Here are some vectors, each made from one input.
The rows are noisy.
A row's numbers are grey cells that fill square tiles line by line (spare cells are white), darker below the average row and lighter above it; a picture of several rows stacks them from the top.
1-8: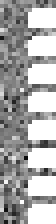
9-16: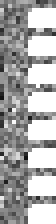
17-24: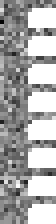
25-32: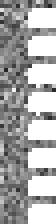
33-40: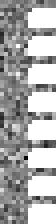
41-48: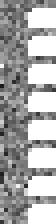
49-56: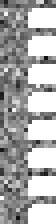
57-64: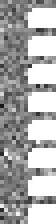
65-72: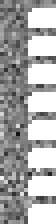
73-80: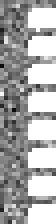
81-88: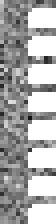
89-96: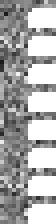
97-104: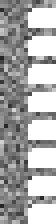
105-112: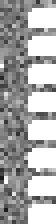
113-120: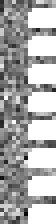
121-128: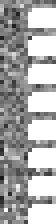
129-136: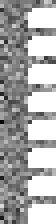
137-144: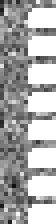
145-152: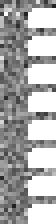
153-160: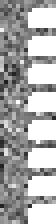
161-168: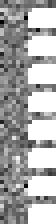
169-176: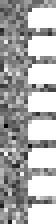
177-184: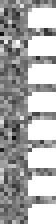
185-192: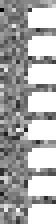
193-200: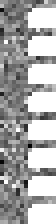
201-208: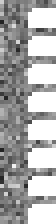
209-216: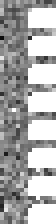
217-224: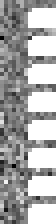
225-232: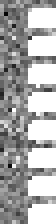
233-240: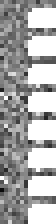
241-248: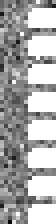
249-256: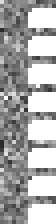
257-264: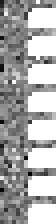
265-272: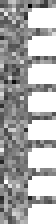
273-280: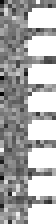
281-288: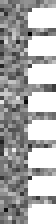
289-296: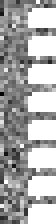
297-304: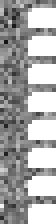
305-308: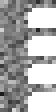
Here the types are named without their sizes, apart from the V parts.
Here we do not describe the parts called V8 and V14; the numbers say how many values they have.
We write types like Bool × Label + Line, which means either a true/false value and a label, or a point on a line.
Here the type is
Line × ((Tree + Unit) × V8 + V14).
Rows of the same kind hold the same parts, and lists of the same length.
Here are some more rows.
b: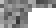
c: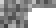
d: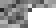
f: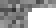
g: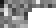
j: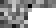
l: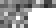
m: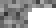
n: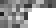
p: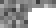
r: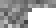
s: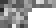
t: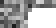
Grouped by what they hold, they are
b, f, m, p
c, d, r
g, j, l, n, s, t

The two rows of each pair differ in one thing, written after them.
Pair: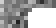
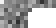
the value of V8
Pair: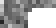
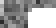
the value of V8
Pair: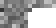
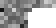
the value of V8
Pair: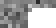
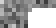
the place on the line
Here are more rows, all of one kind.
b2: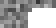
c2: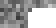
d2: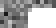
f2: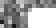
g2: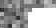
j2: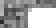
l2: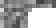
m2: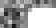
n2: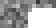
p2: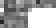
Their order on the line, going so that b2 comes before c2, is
l2, j2, p2, f2, m2, d2, n2, b2, c2, g2.
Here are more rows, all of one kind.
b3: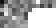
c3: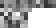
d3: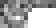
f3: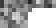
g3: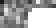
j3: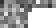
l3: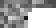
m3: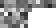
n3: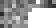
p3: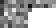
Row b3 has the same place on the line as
d3, f3, g3 and j3.
